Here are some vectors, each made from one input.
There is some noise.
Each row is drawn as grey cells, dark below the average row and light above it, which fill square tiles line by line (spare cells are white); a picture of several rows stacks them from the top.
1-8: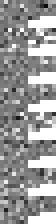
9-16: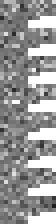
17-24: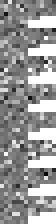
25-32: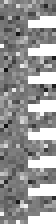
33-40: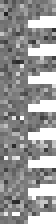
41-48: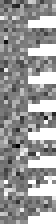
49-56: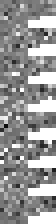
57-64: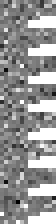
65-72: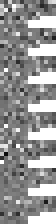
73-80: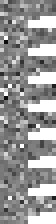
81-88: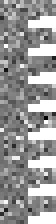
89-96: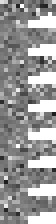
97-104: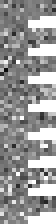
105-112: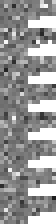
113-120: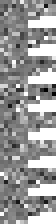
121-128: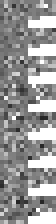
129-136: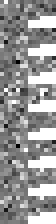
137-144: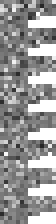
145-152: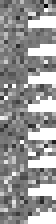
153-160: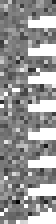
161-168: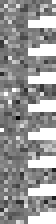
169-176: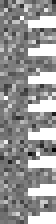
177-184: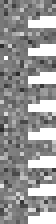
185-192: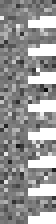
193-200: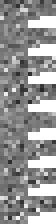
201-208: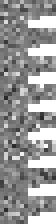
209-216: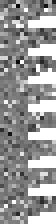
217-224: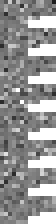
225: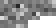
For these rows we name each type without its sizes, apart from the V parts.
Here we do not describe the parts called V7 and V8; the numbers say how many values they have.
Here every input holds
four true/false values, together with either a point on a line and a value of V7, or a value of V8.
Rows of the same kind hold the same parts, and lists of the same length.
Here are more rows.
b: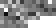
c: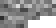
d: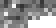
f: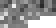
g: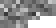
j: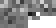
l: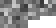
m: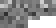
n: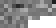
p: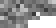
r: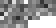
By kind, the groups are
b, g, j, m, n, p
c, d, f, l, r

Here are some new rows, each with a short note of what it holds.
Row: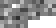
four true/false values and a value of V8
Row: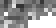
four true/false values and a value of V8
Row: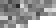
a point on a line, four true/false values and a value of V7
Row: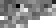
a point on a line, four true/false values and a value of V7
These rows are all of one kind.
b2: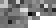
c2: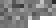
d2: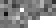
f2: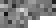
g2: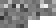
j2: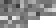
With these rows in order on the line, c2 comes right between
f2 and j2.
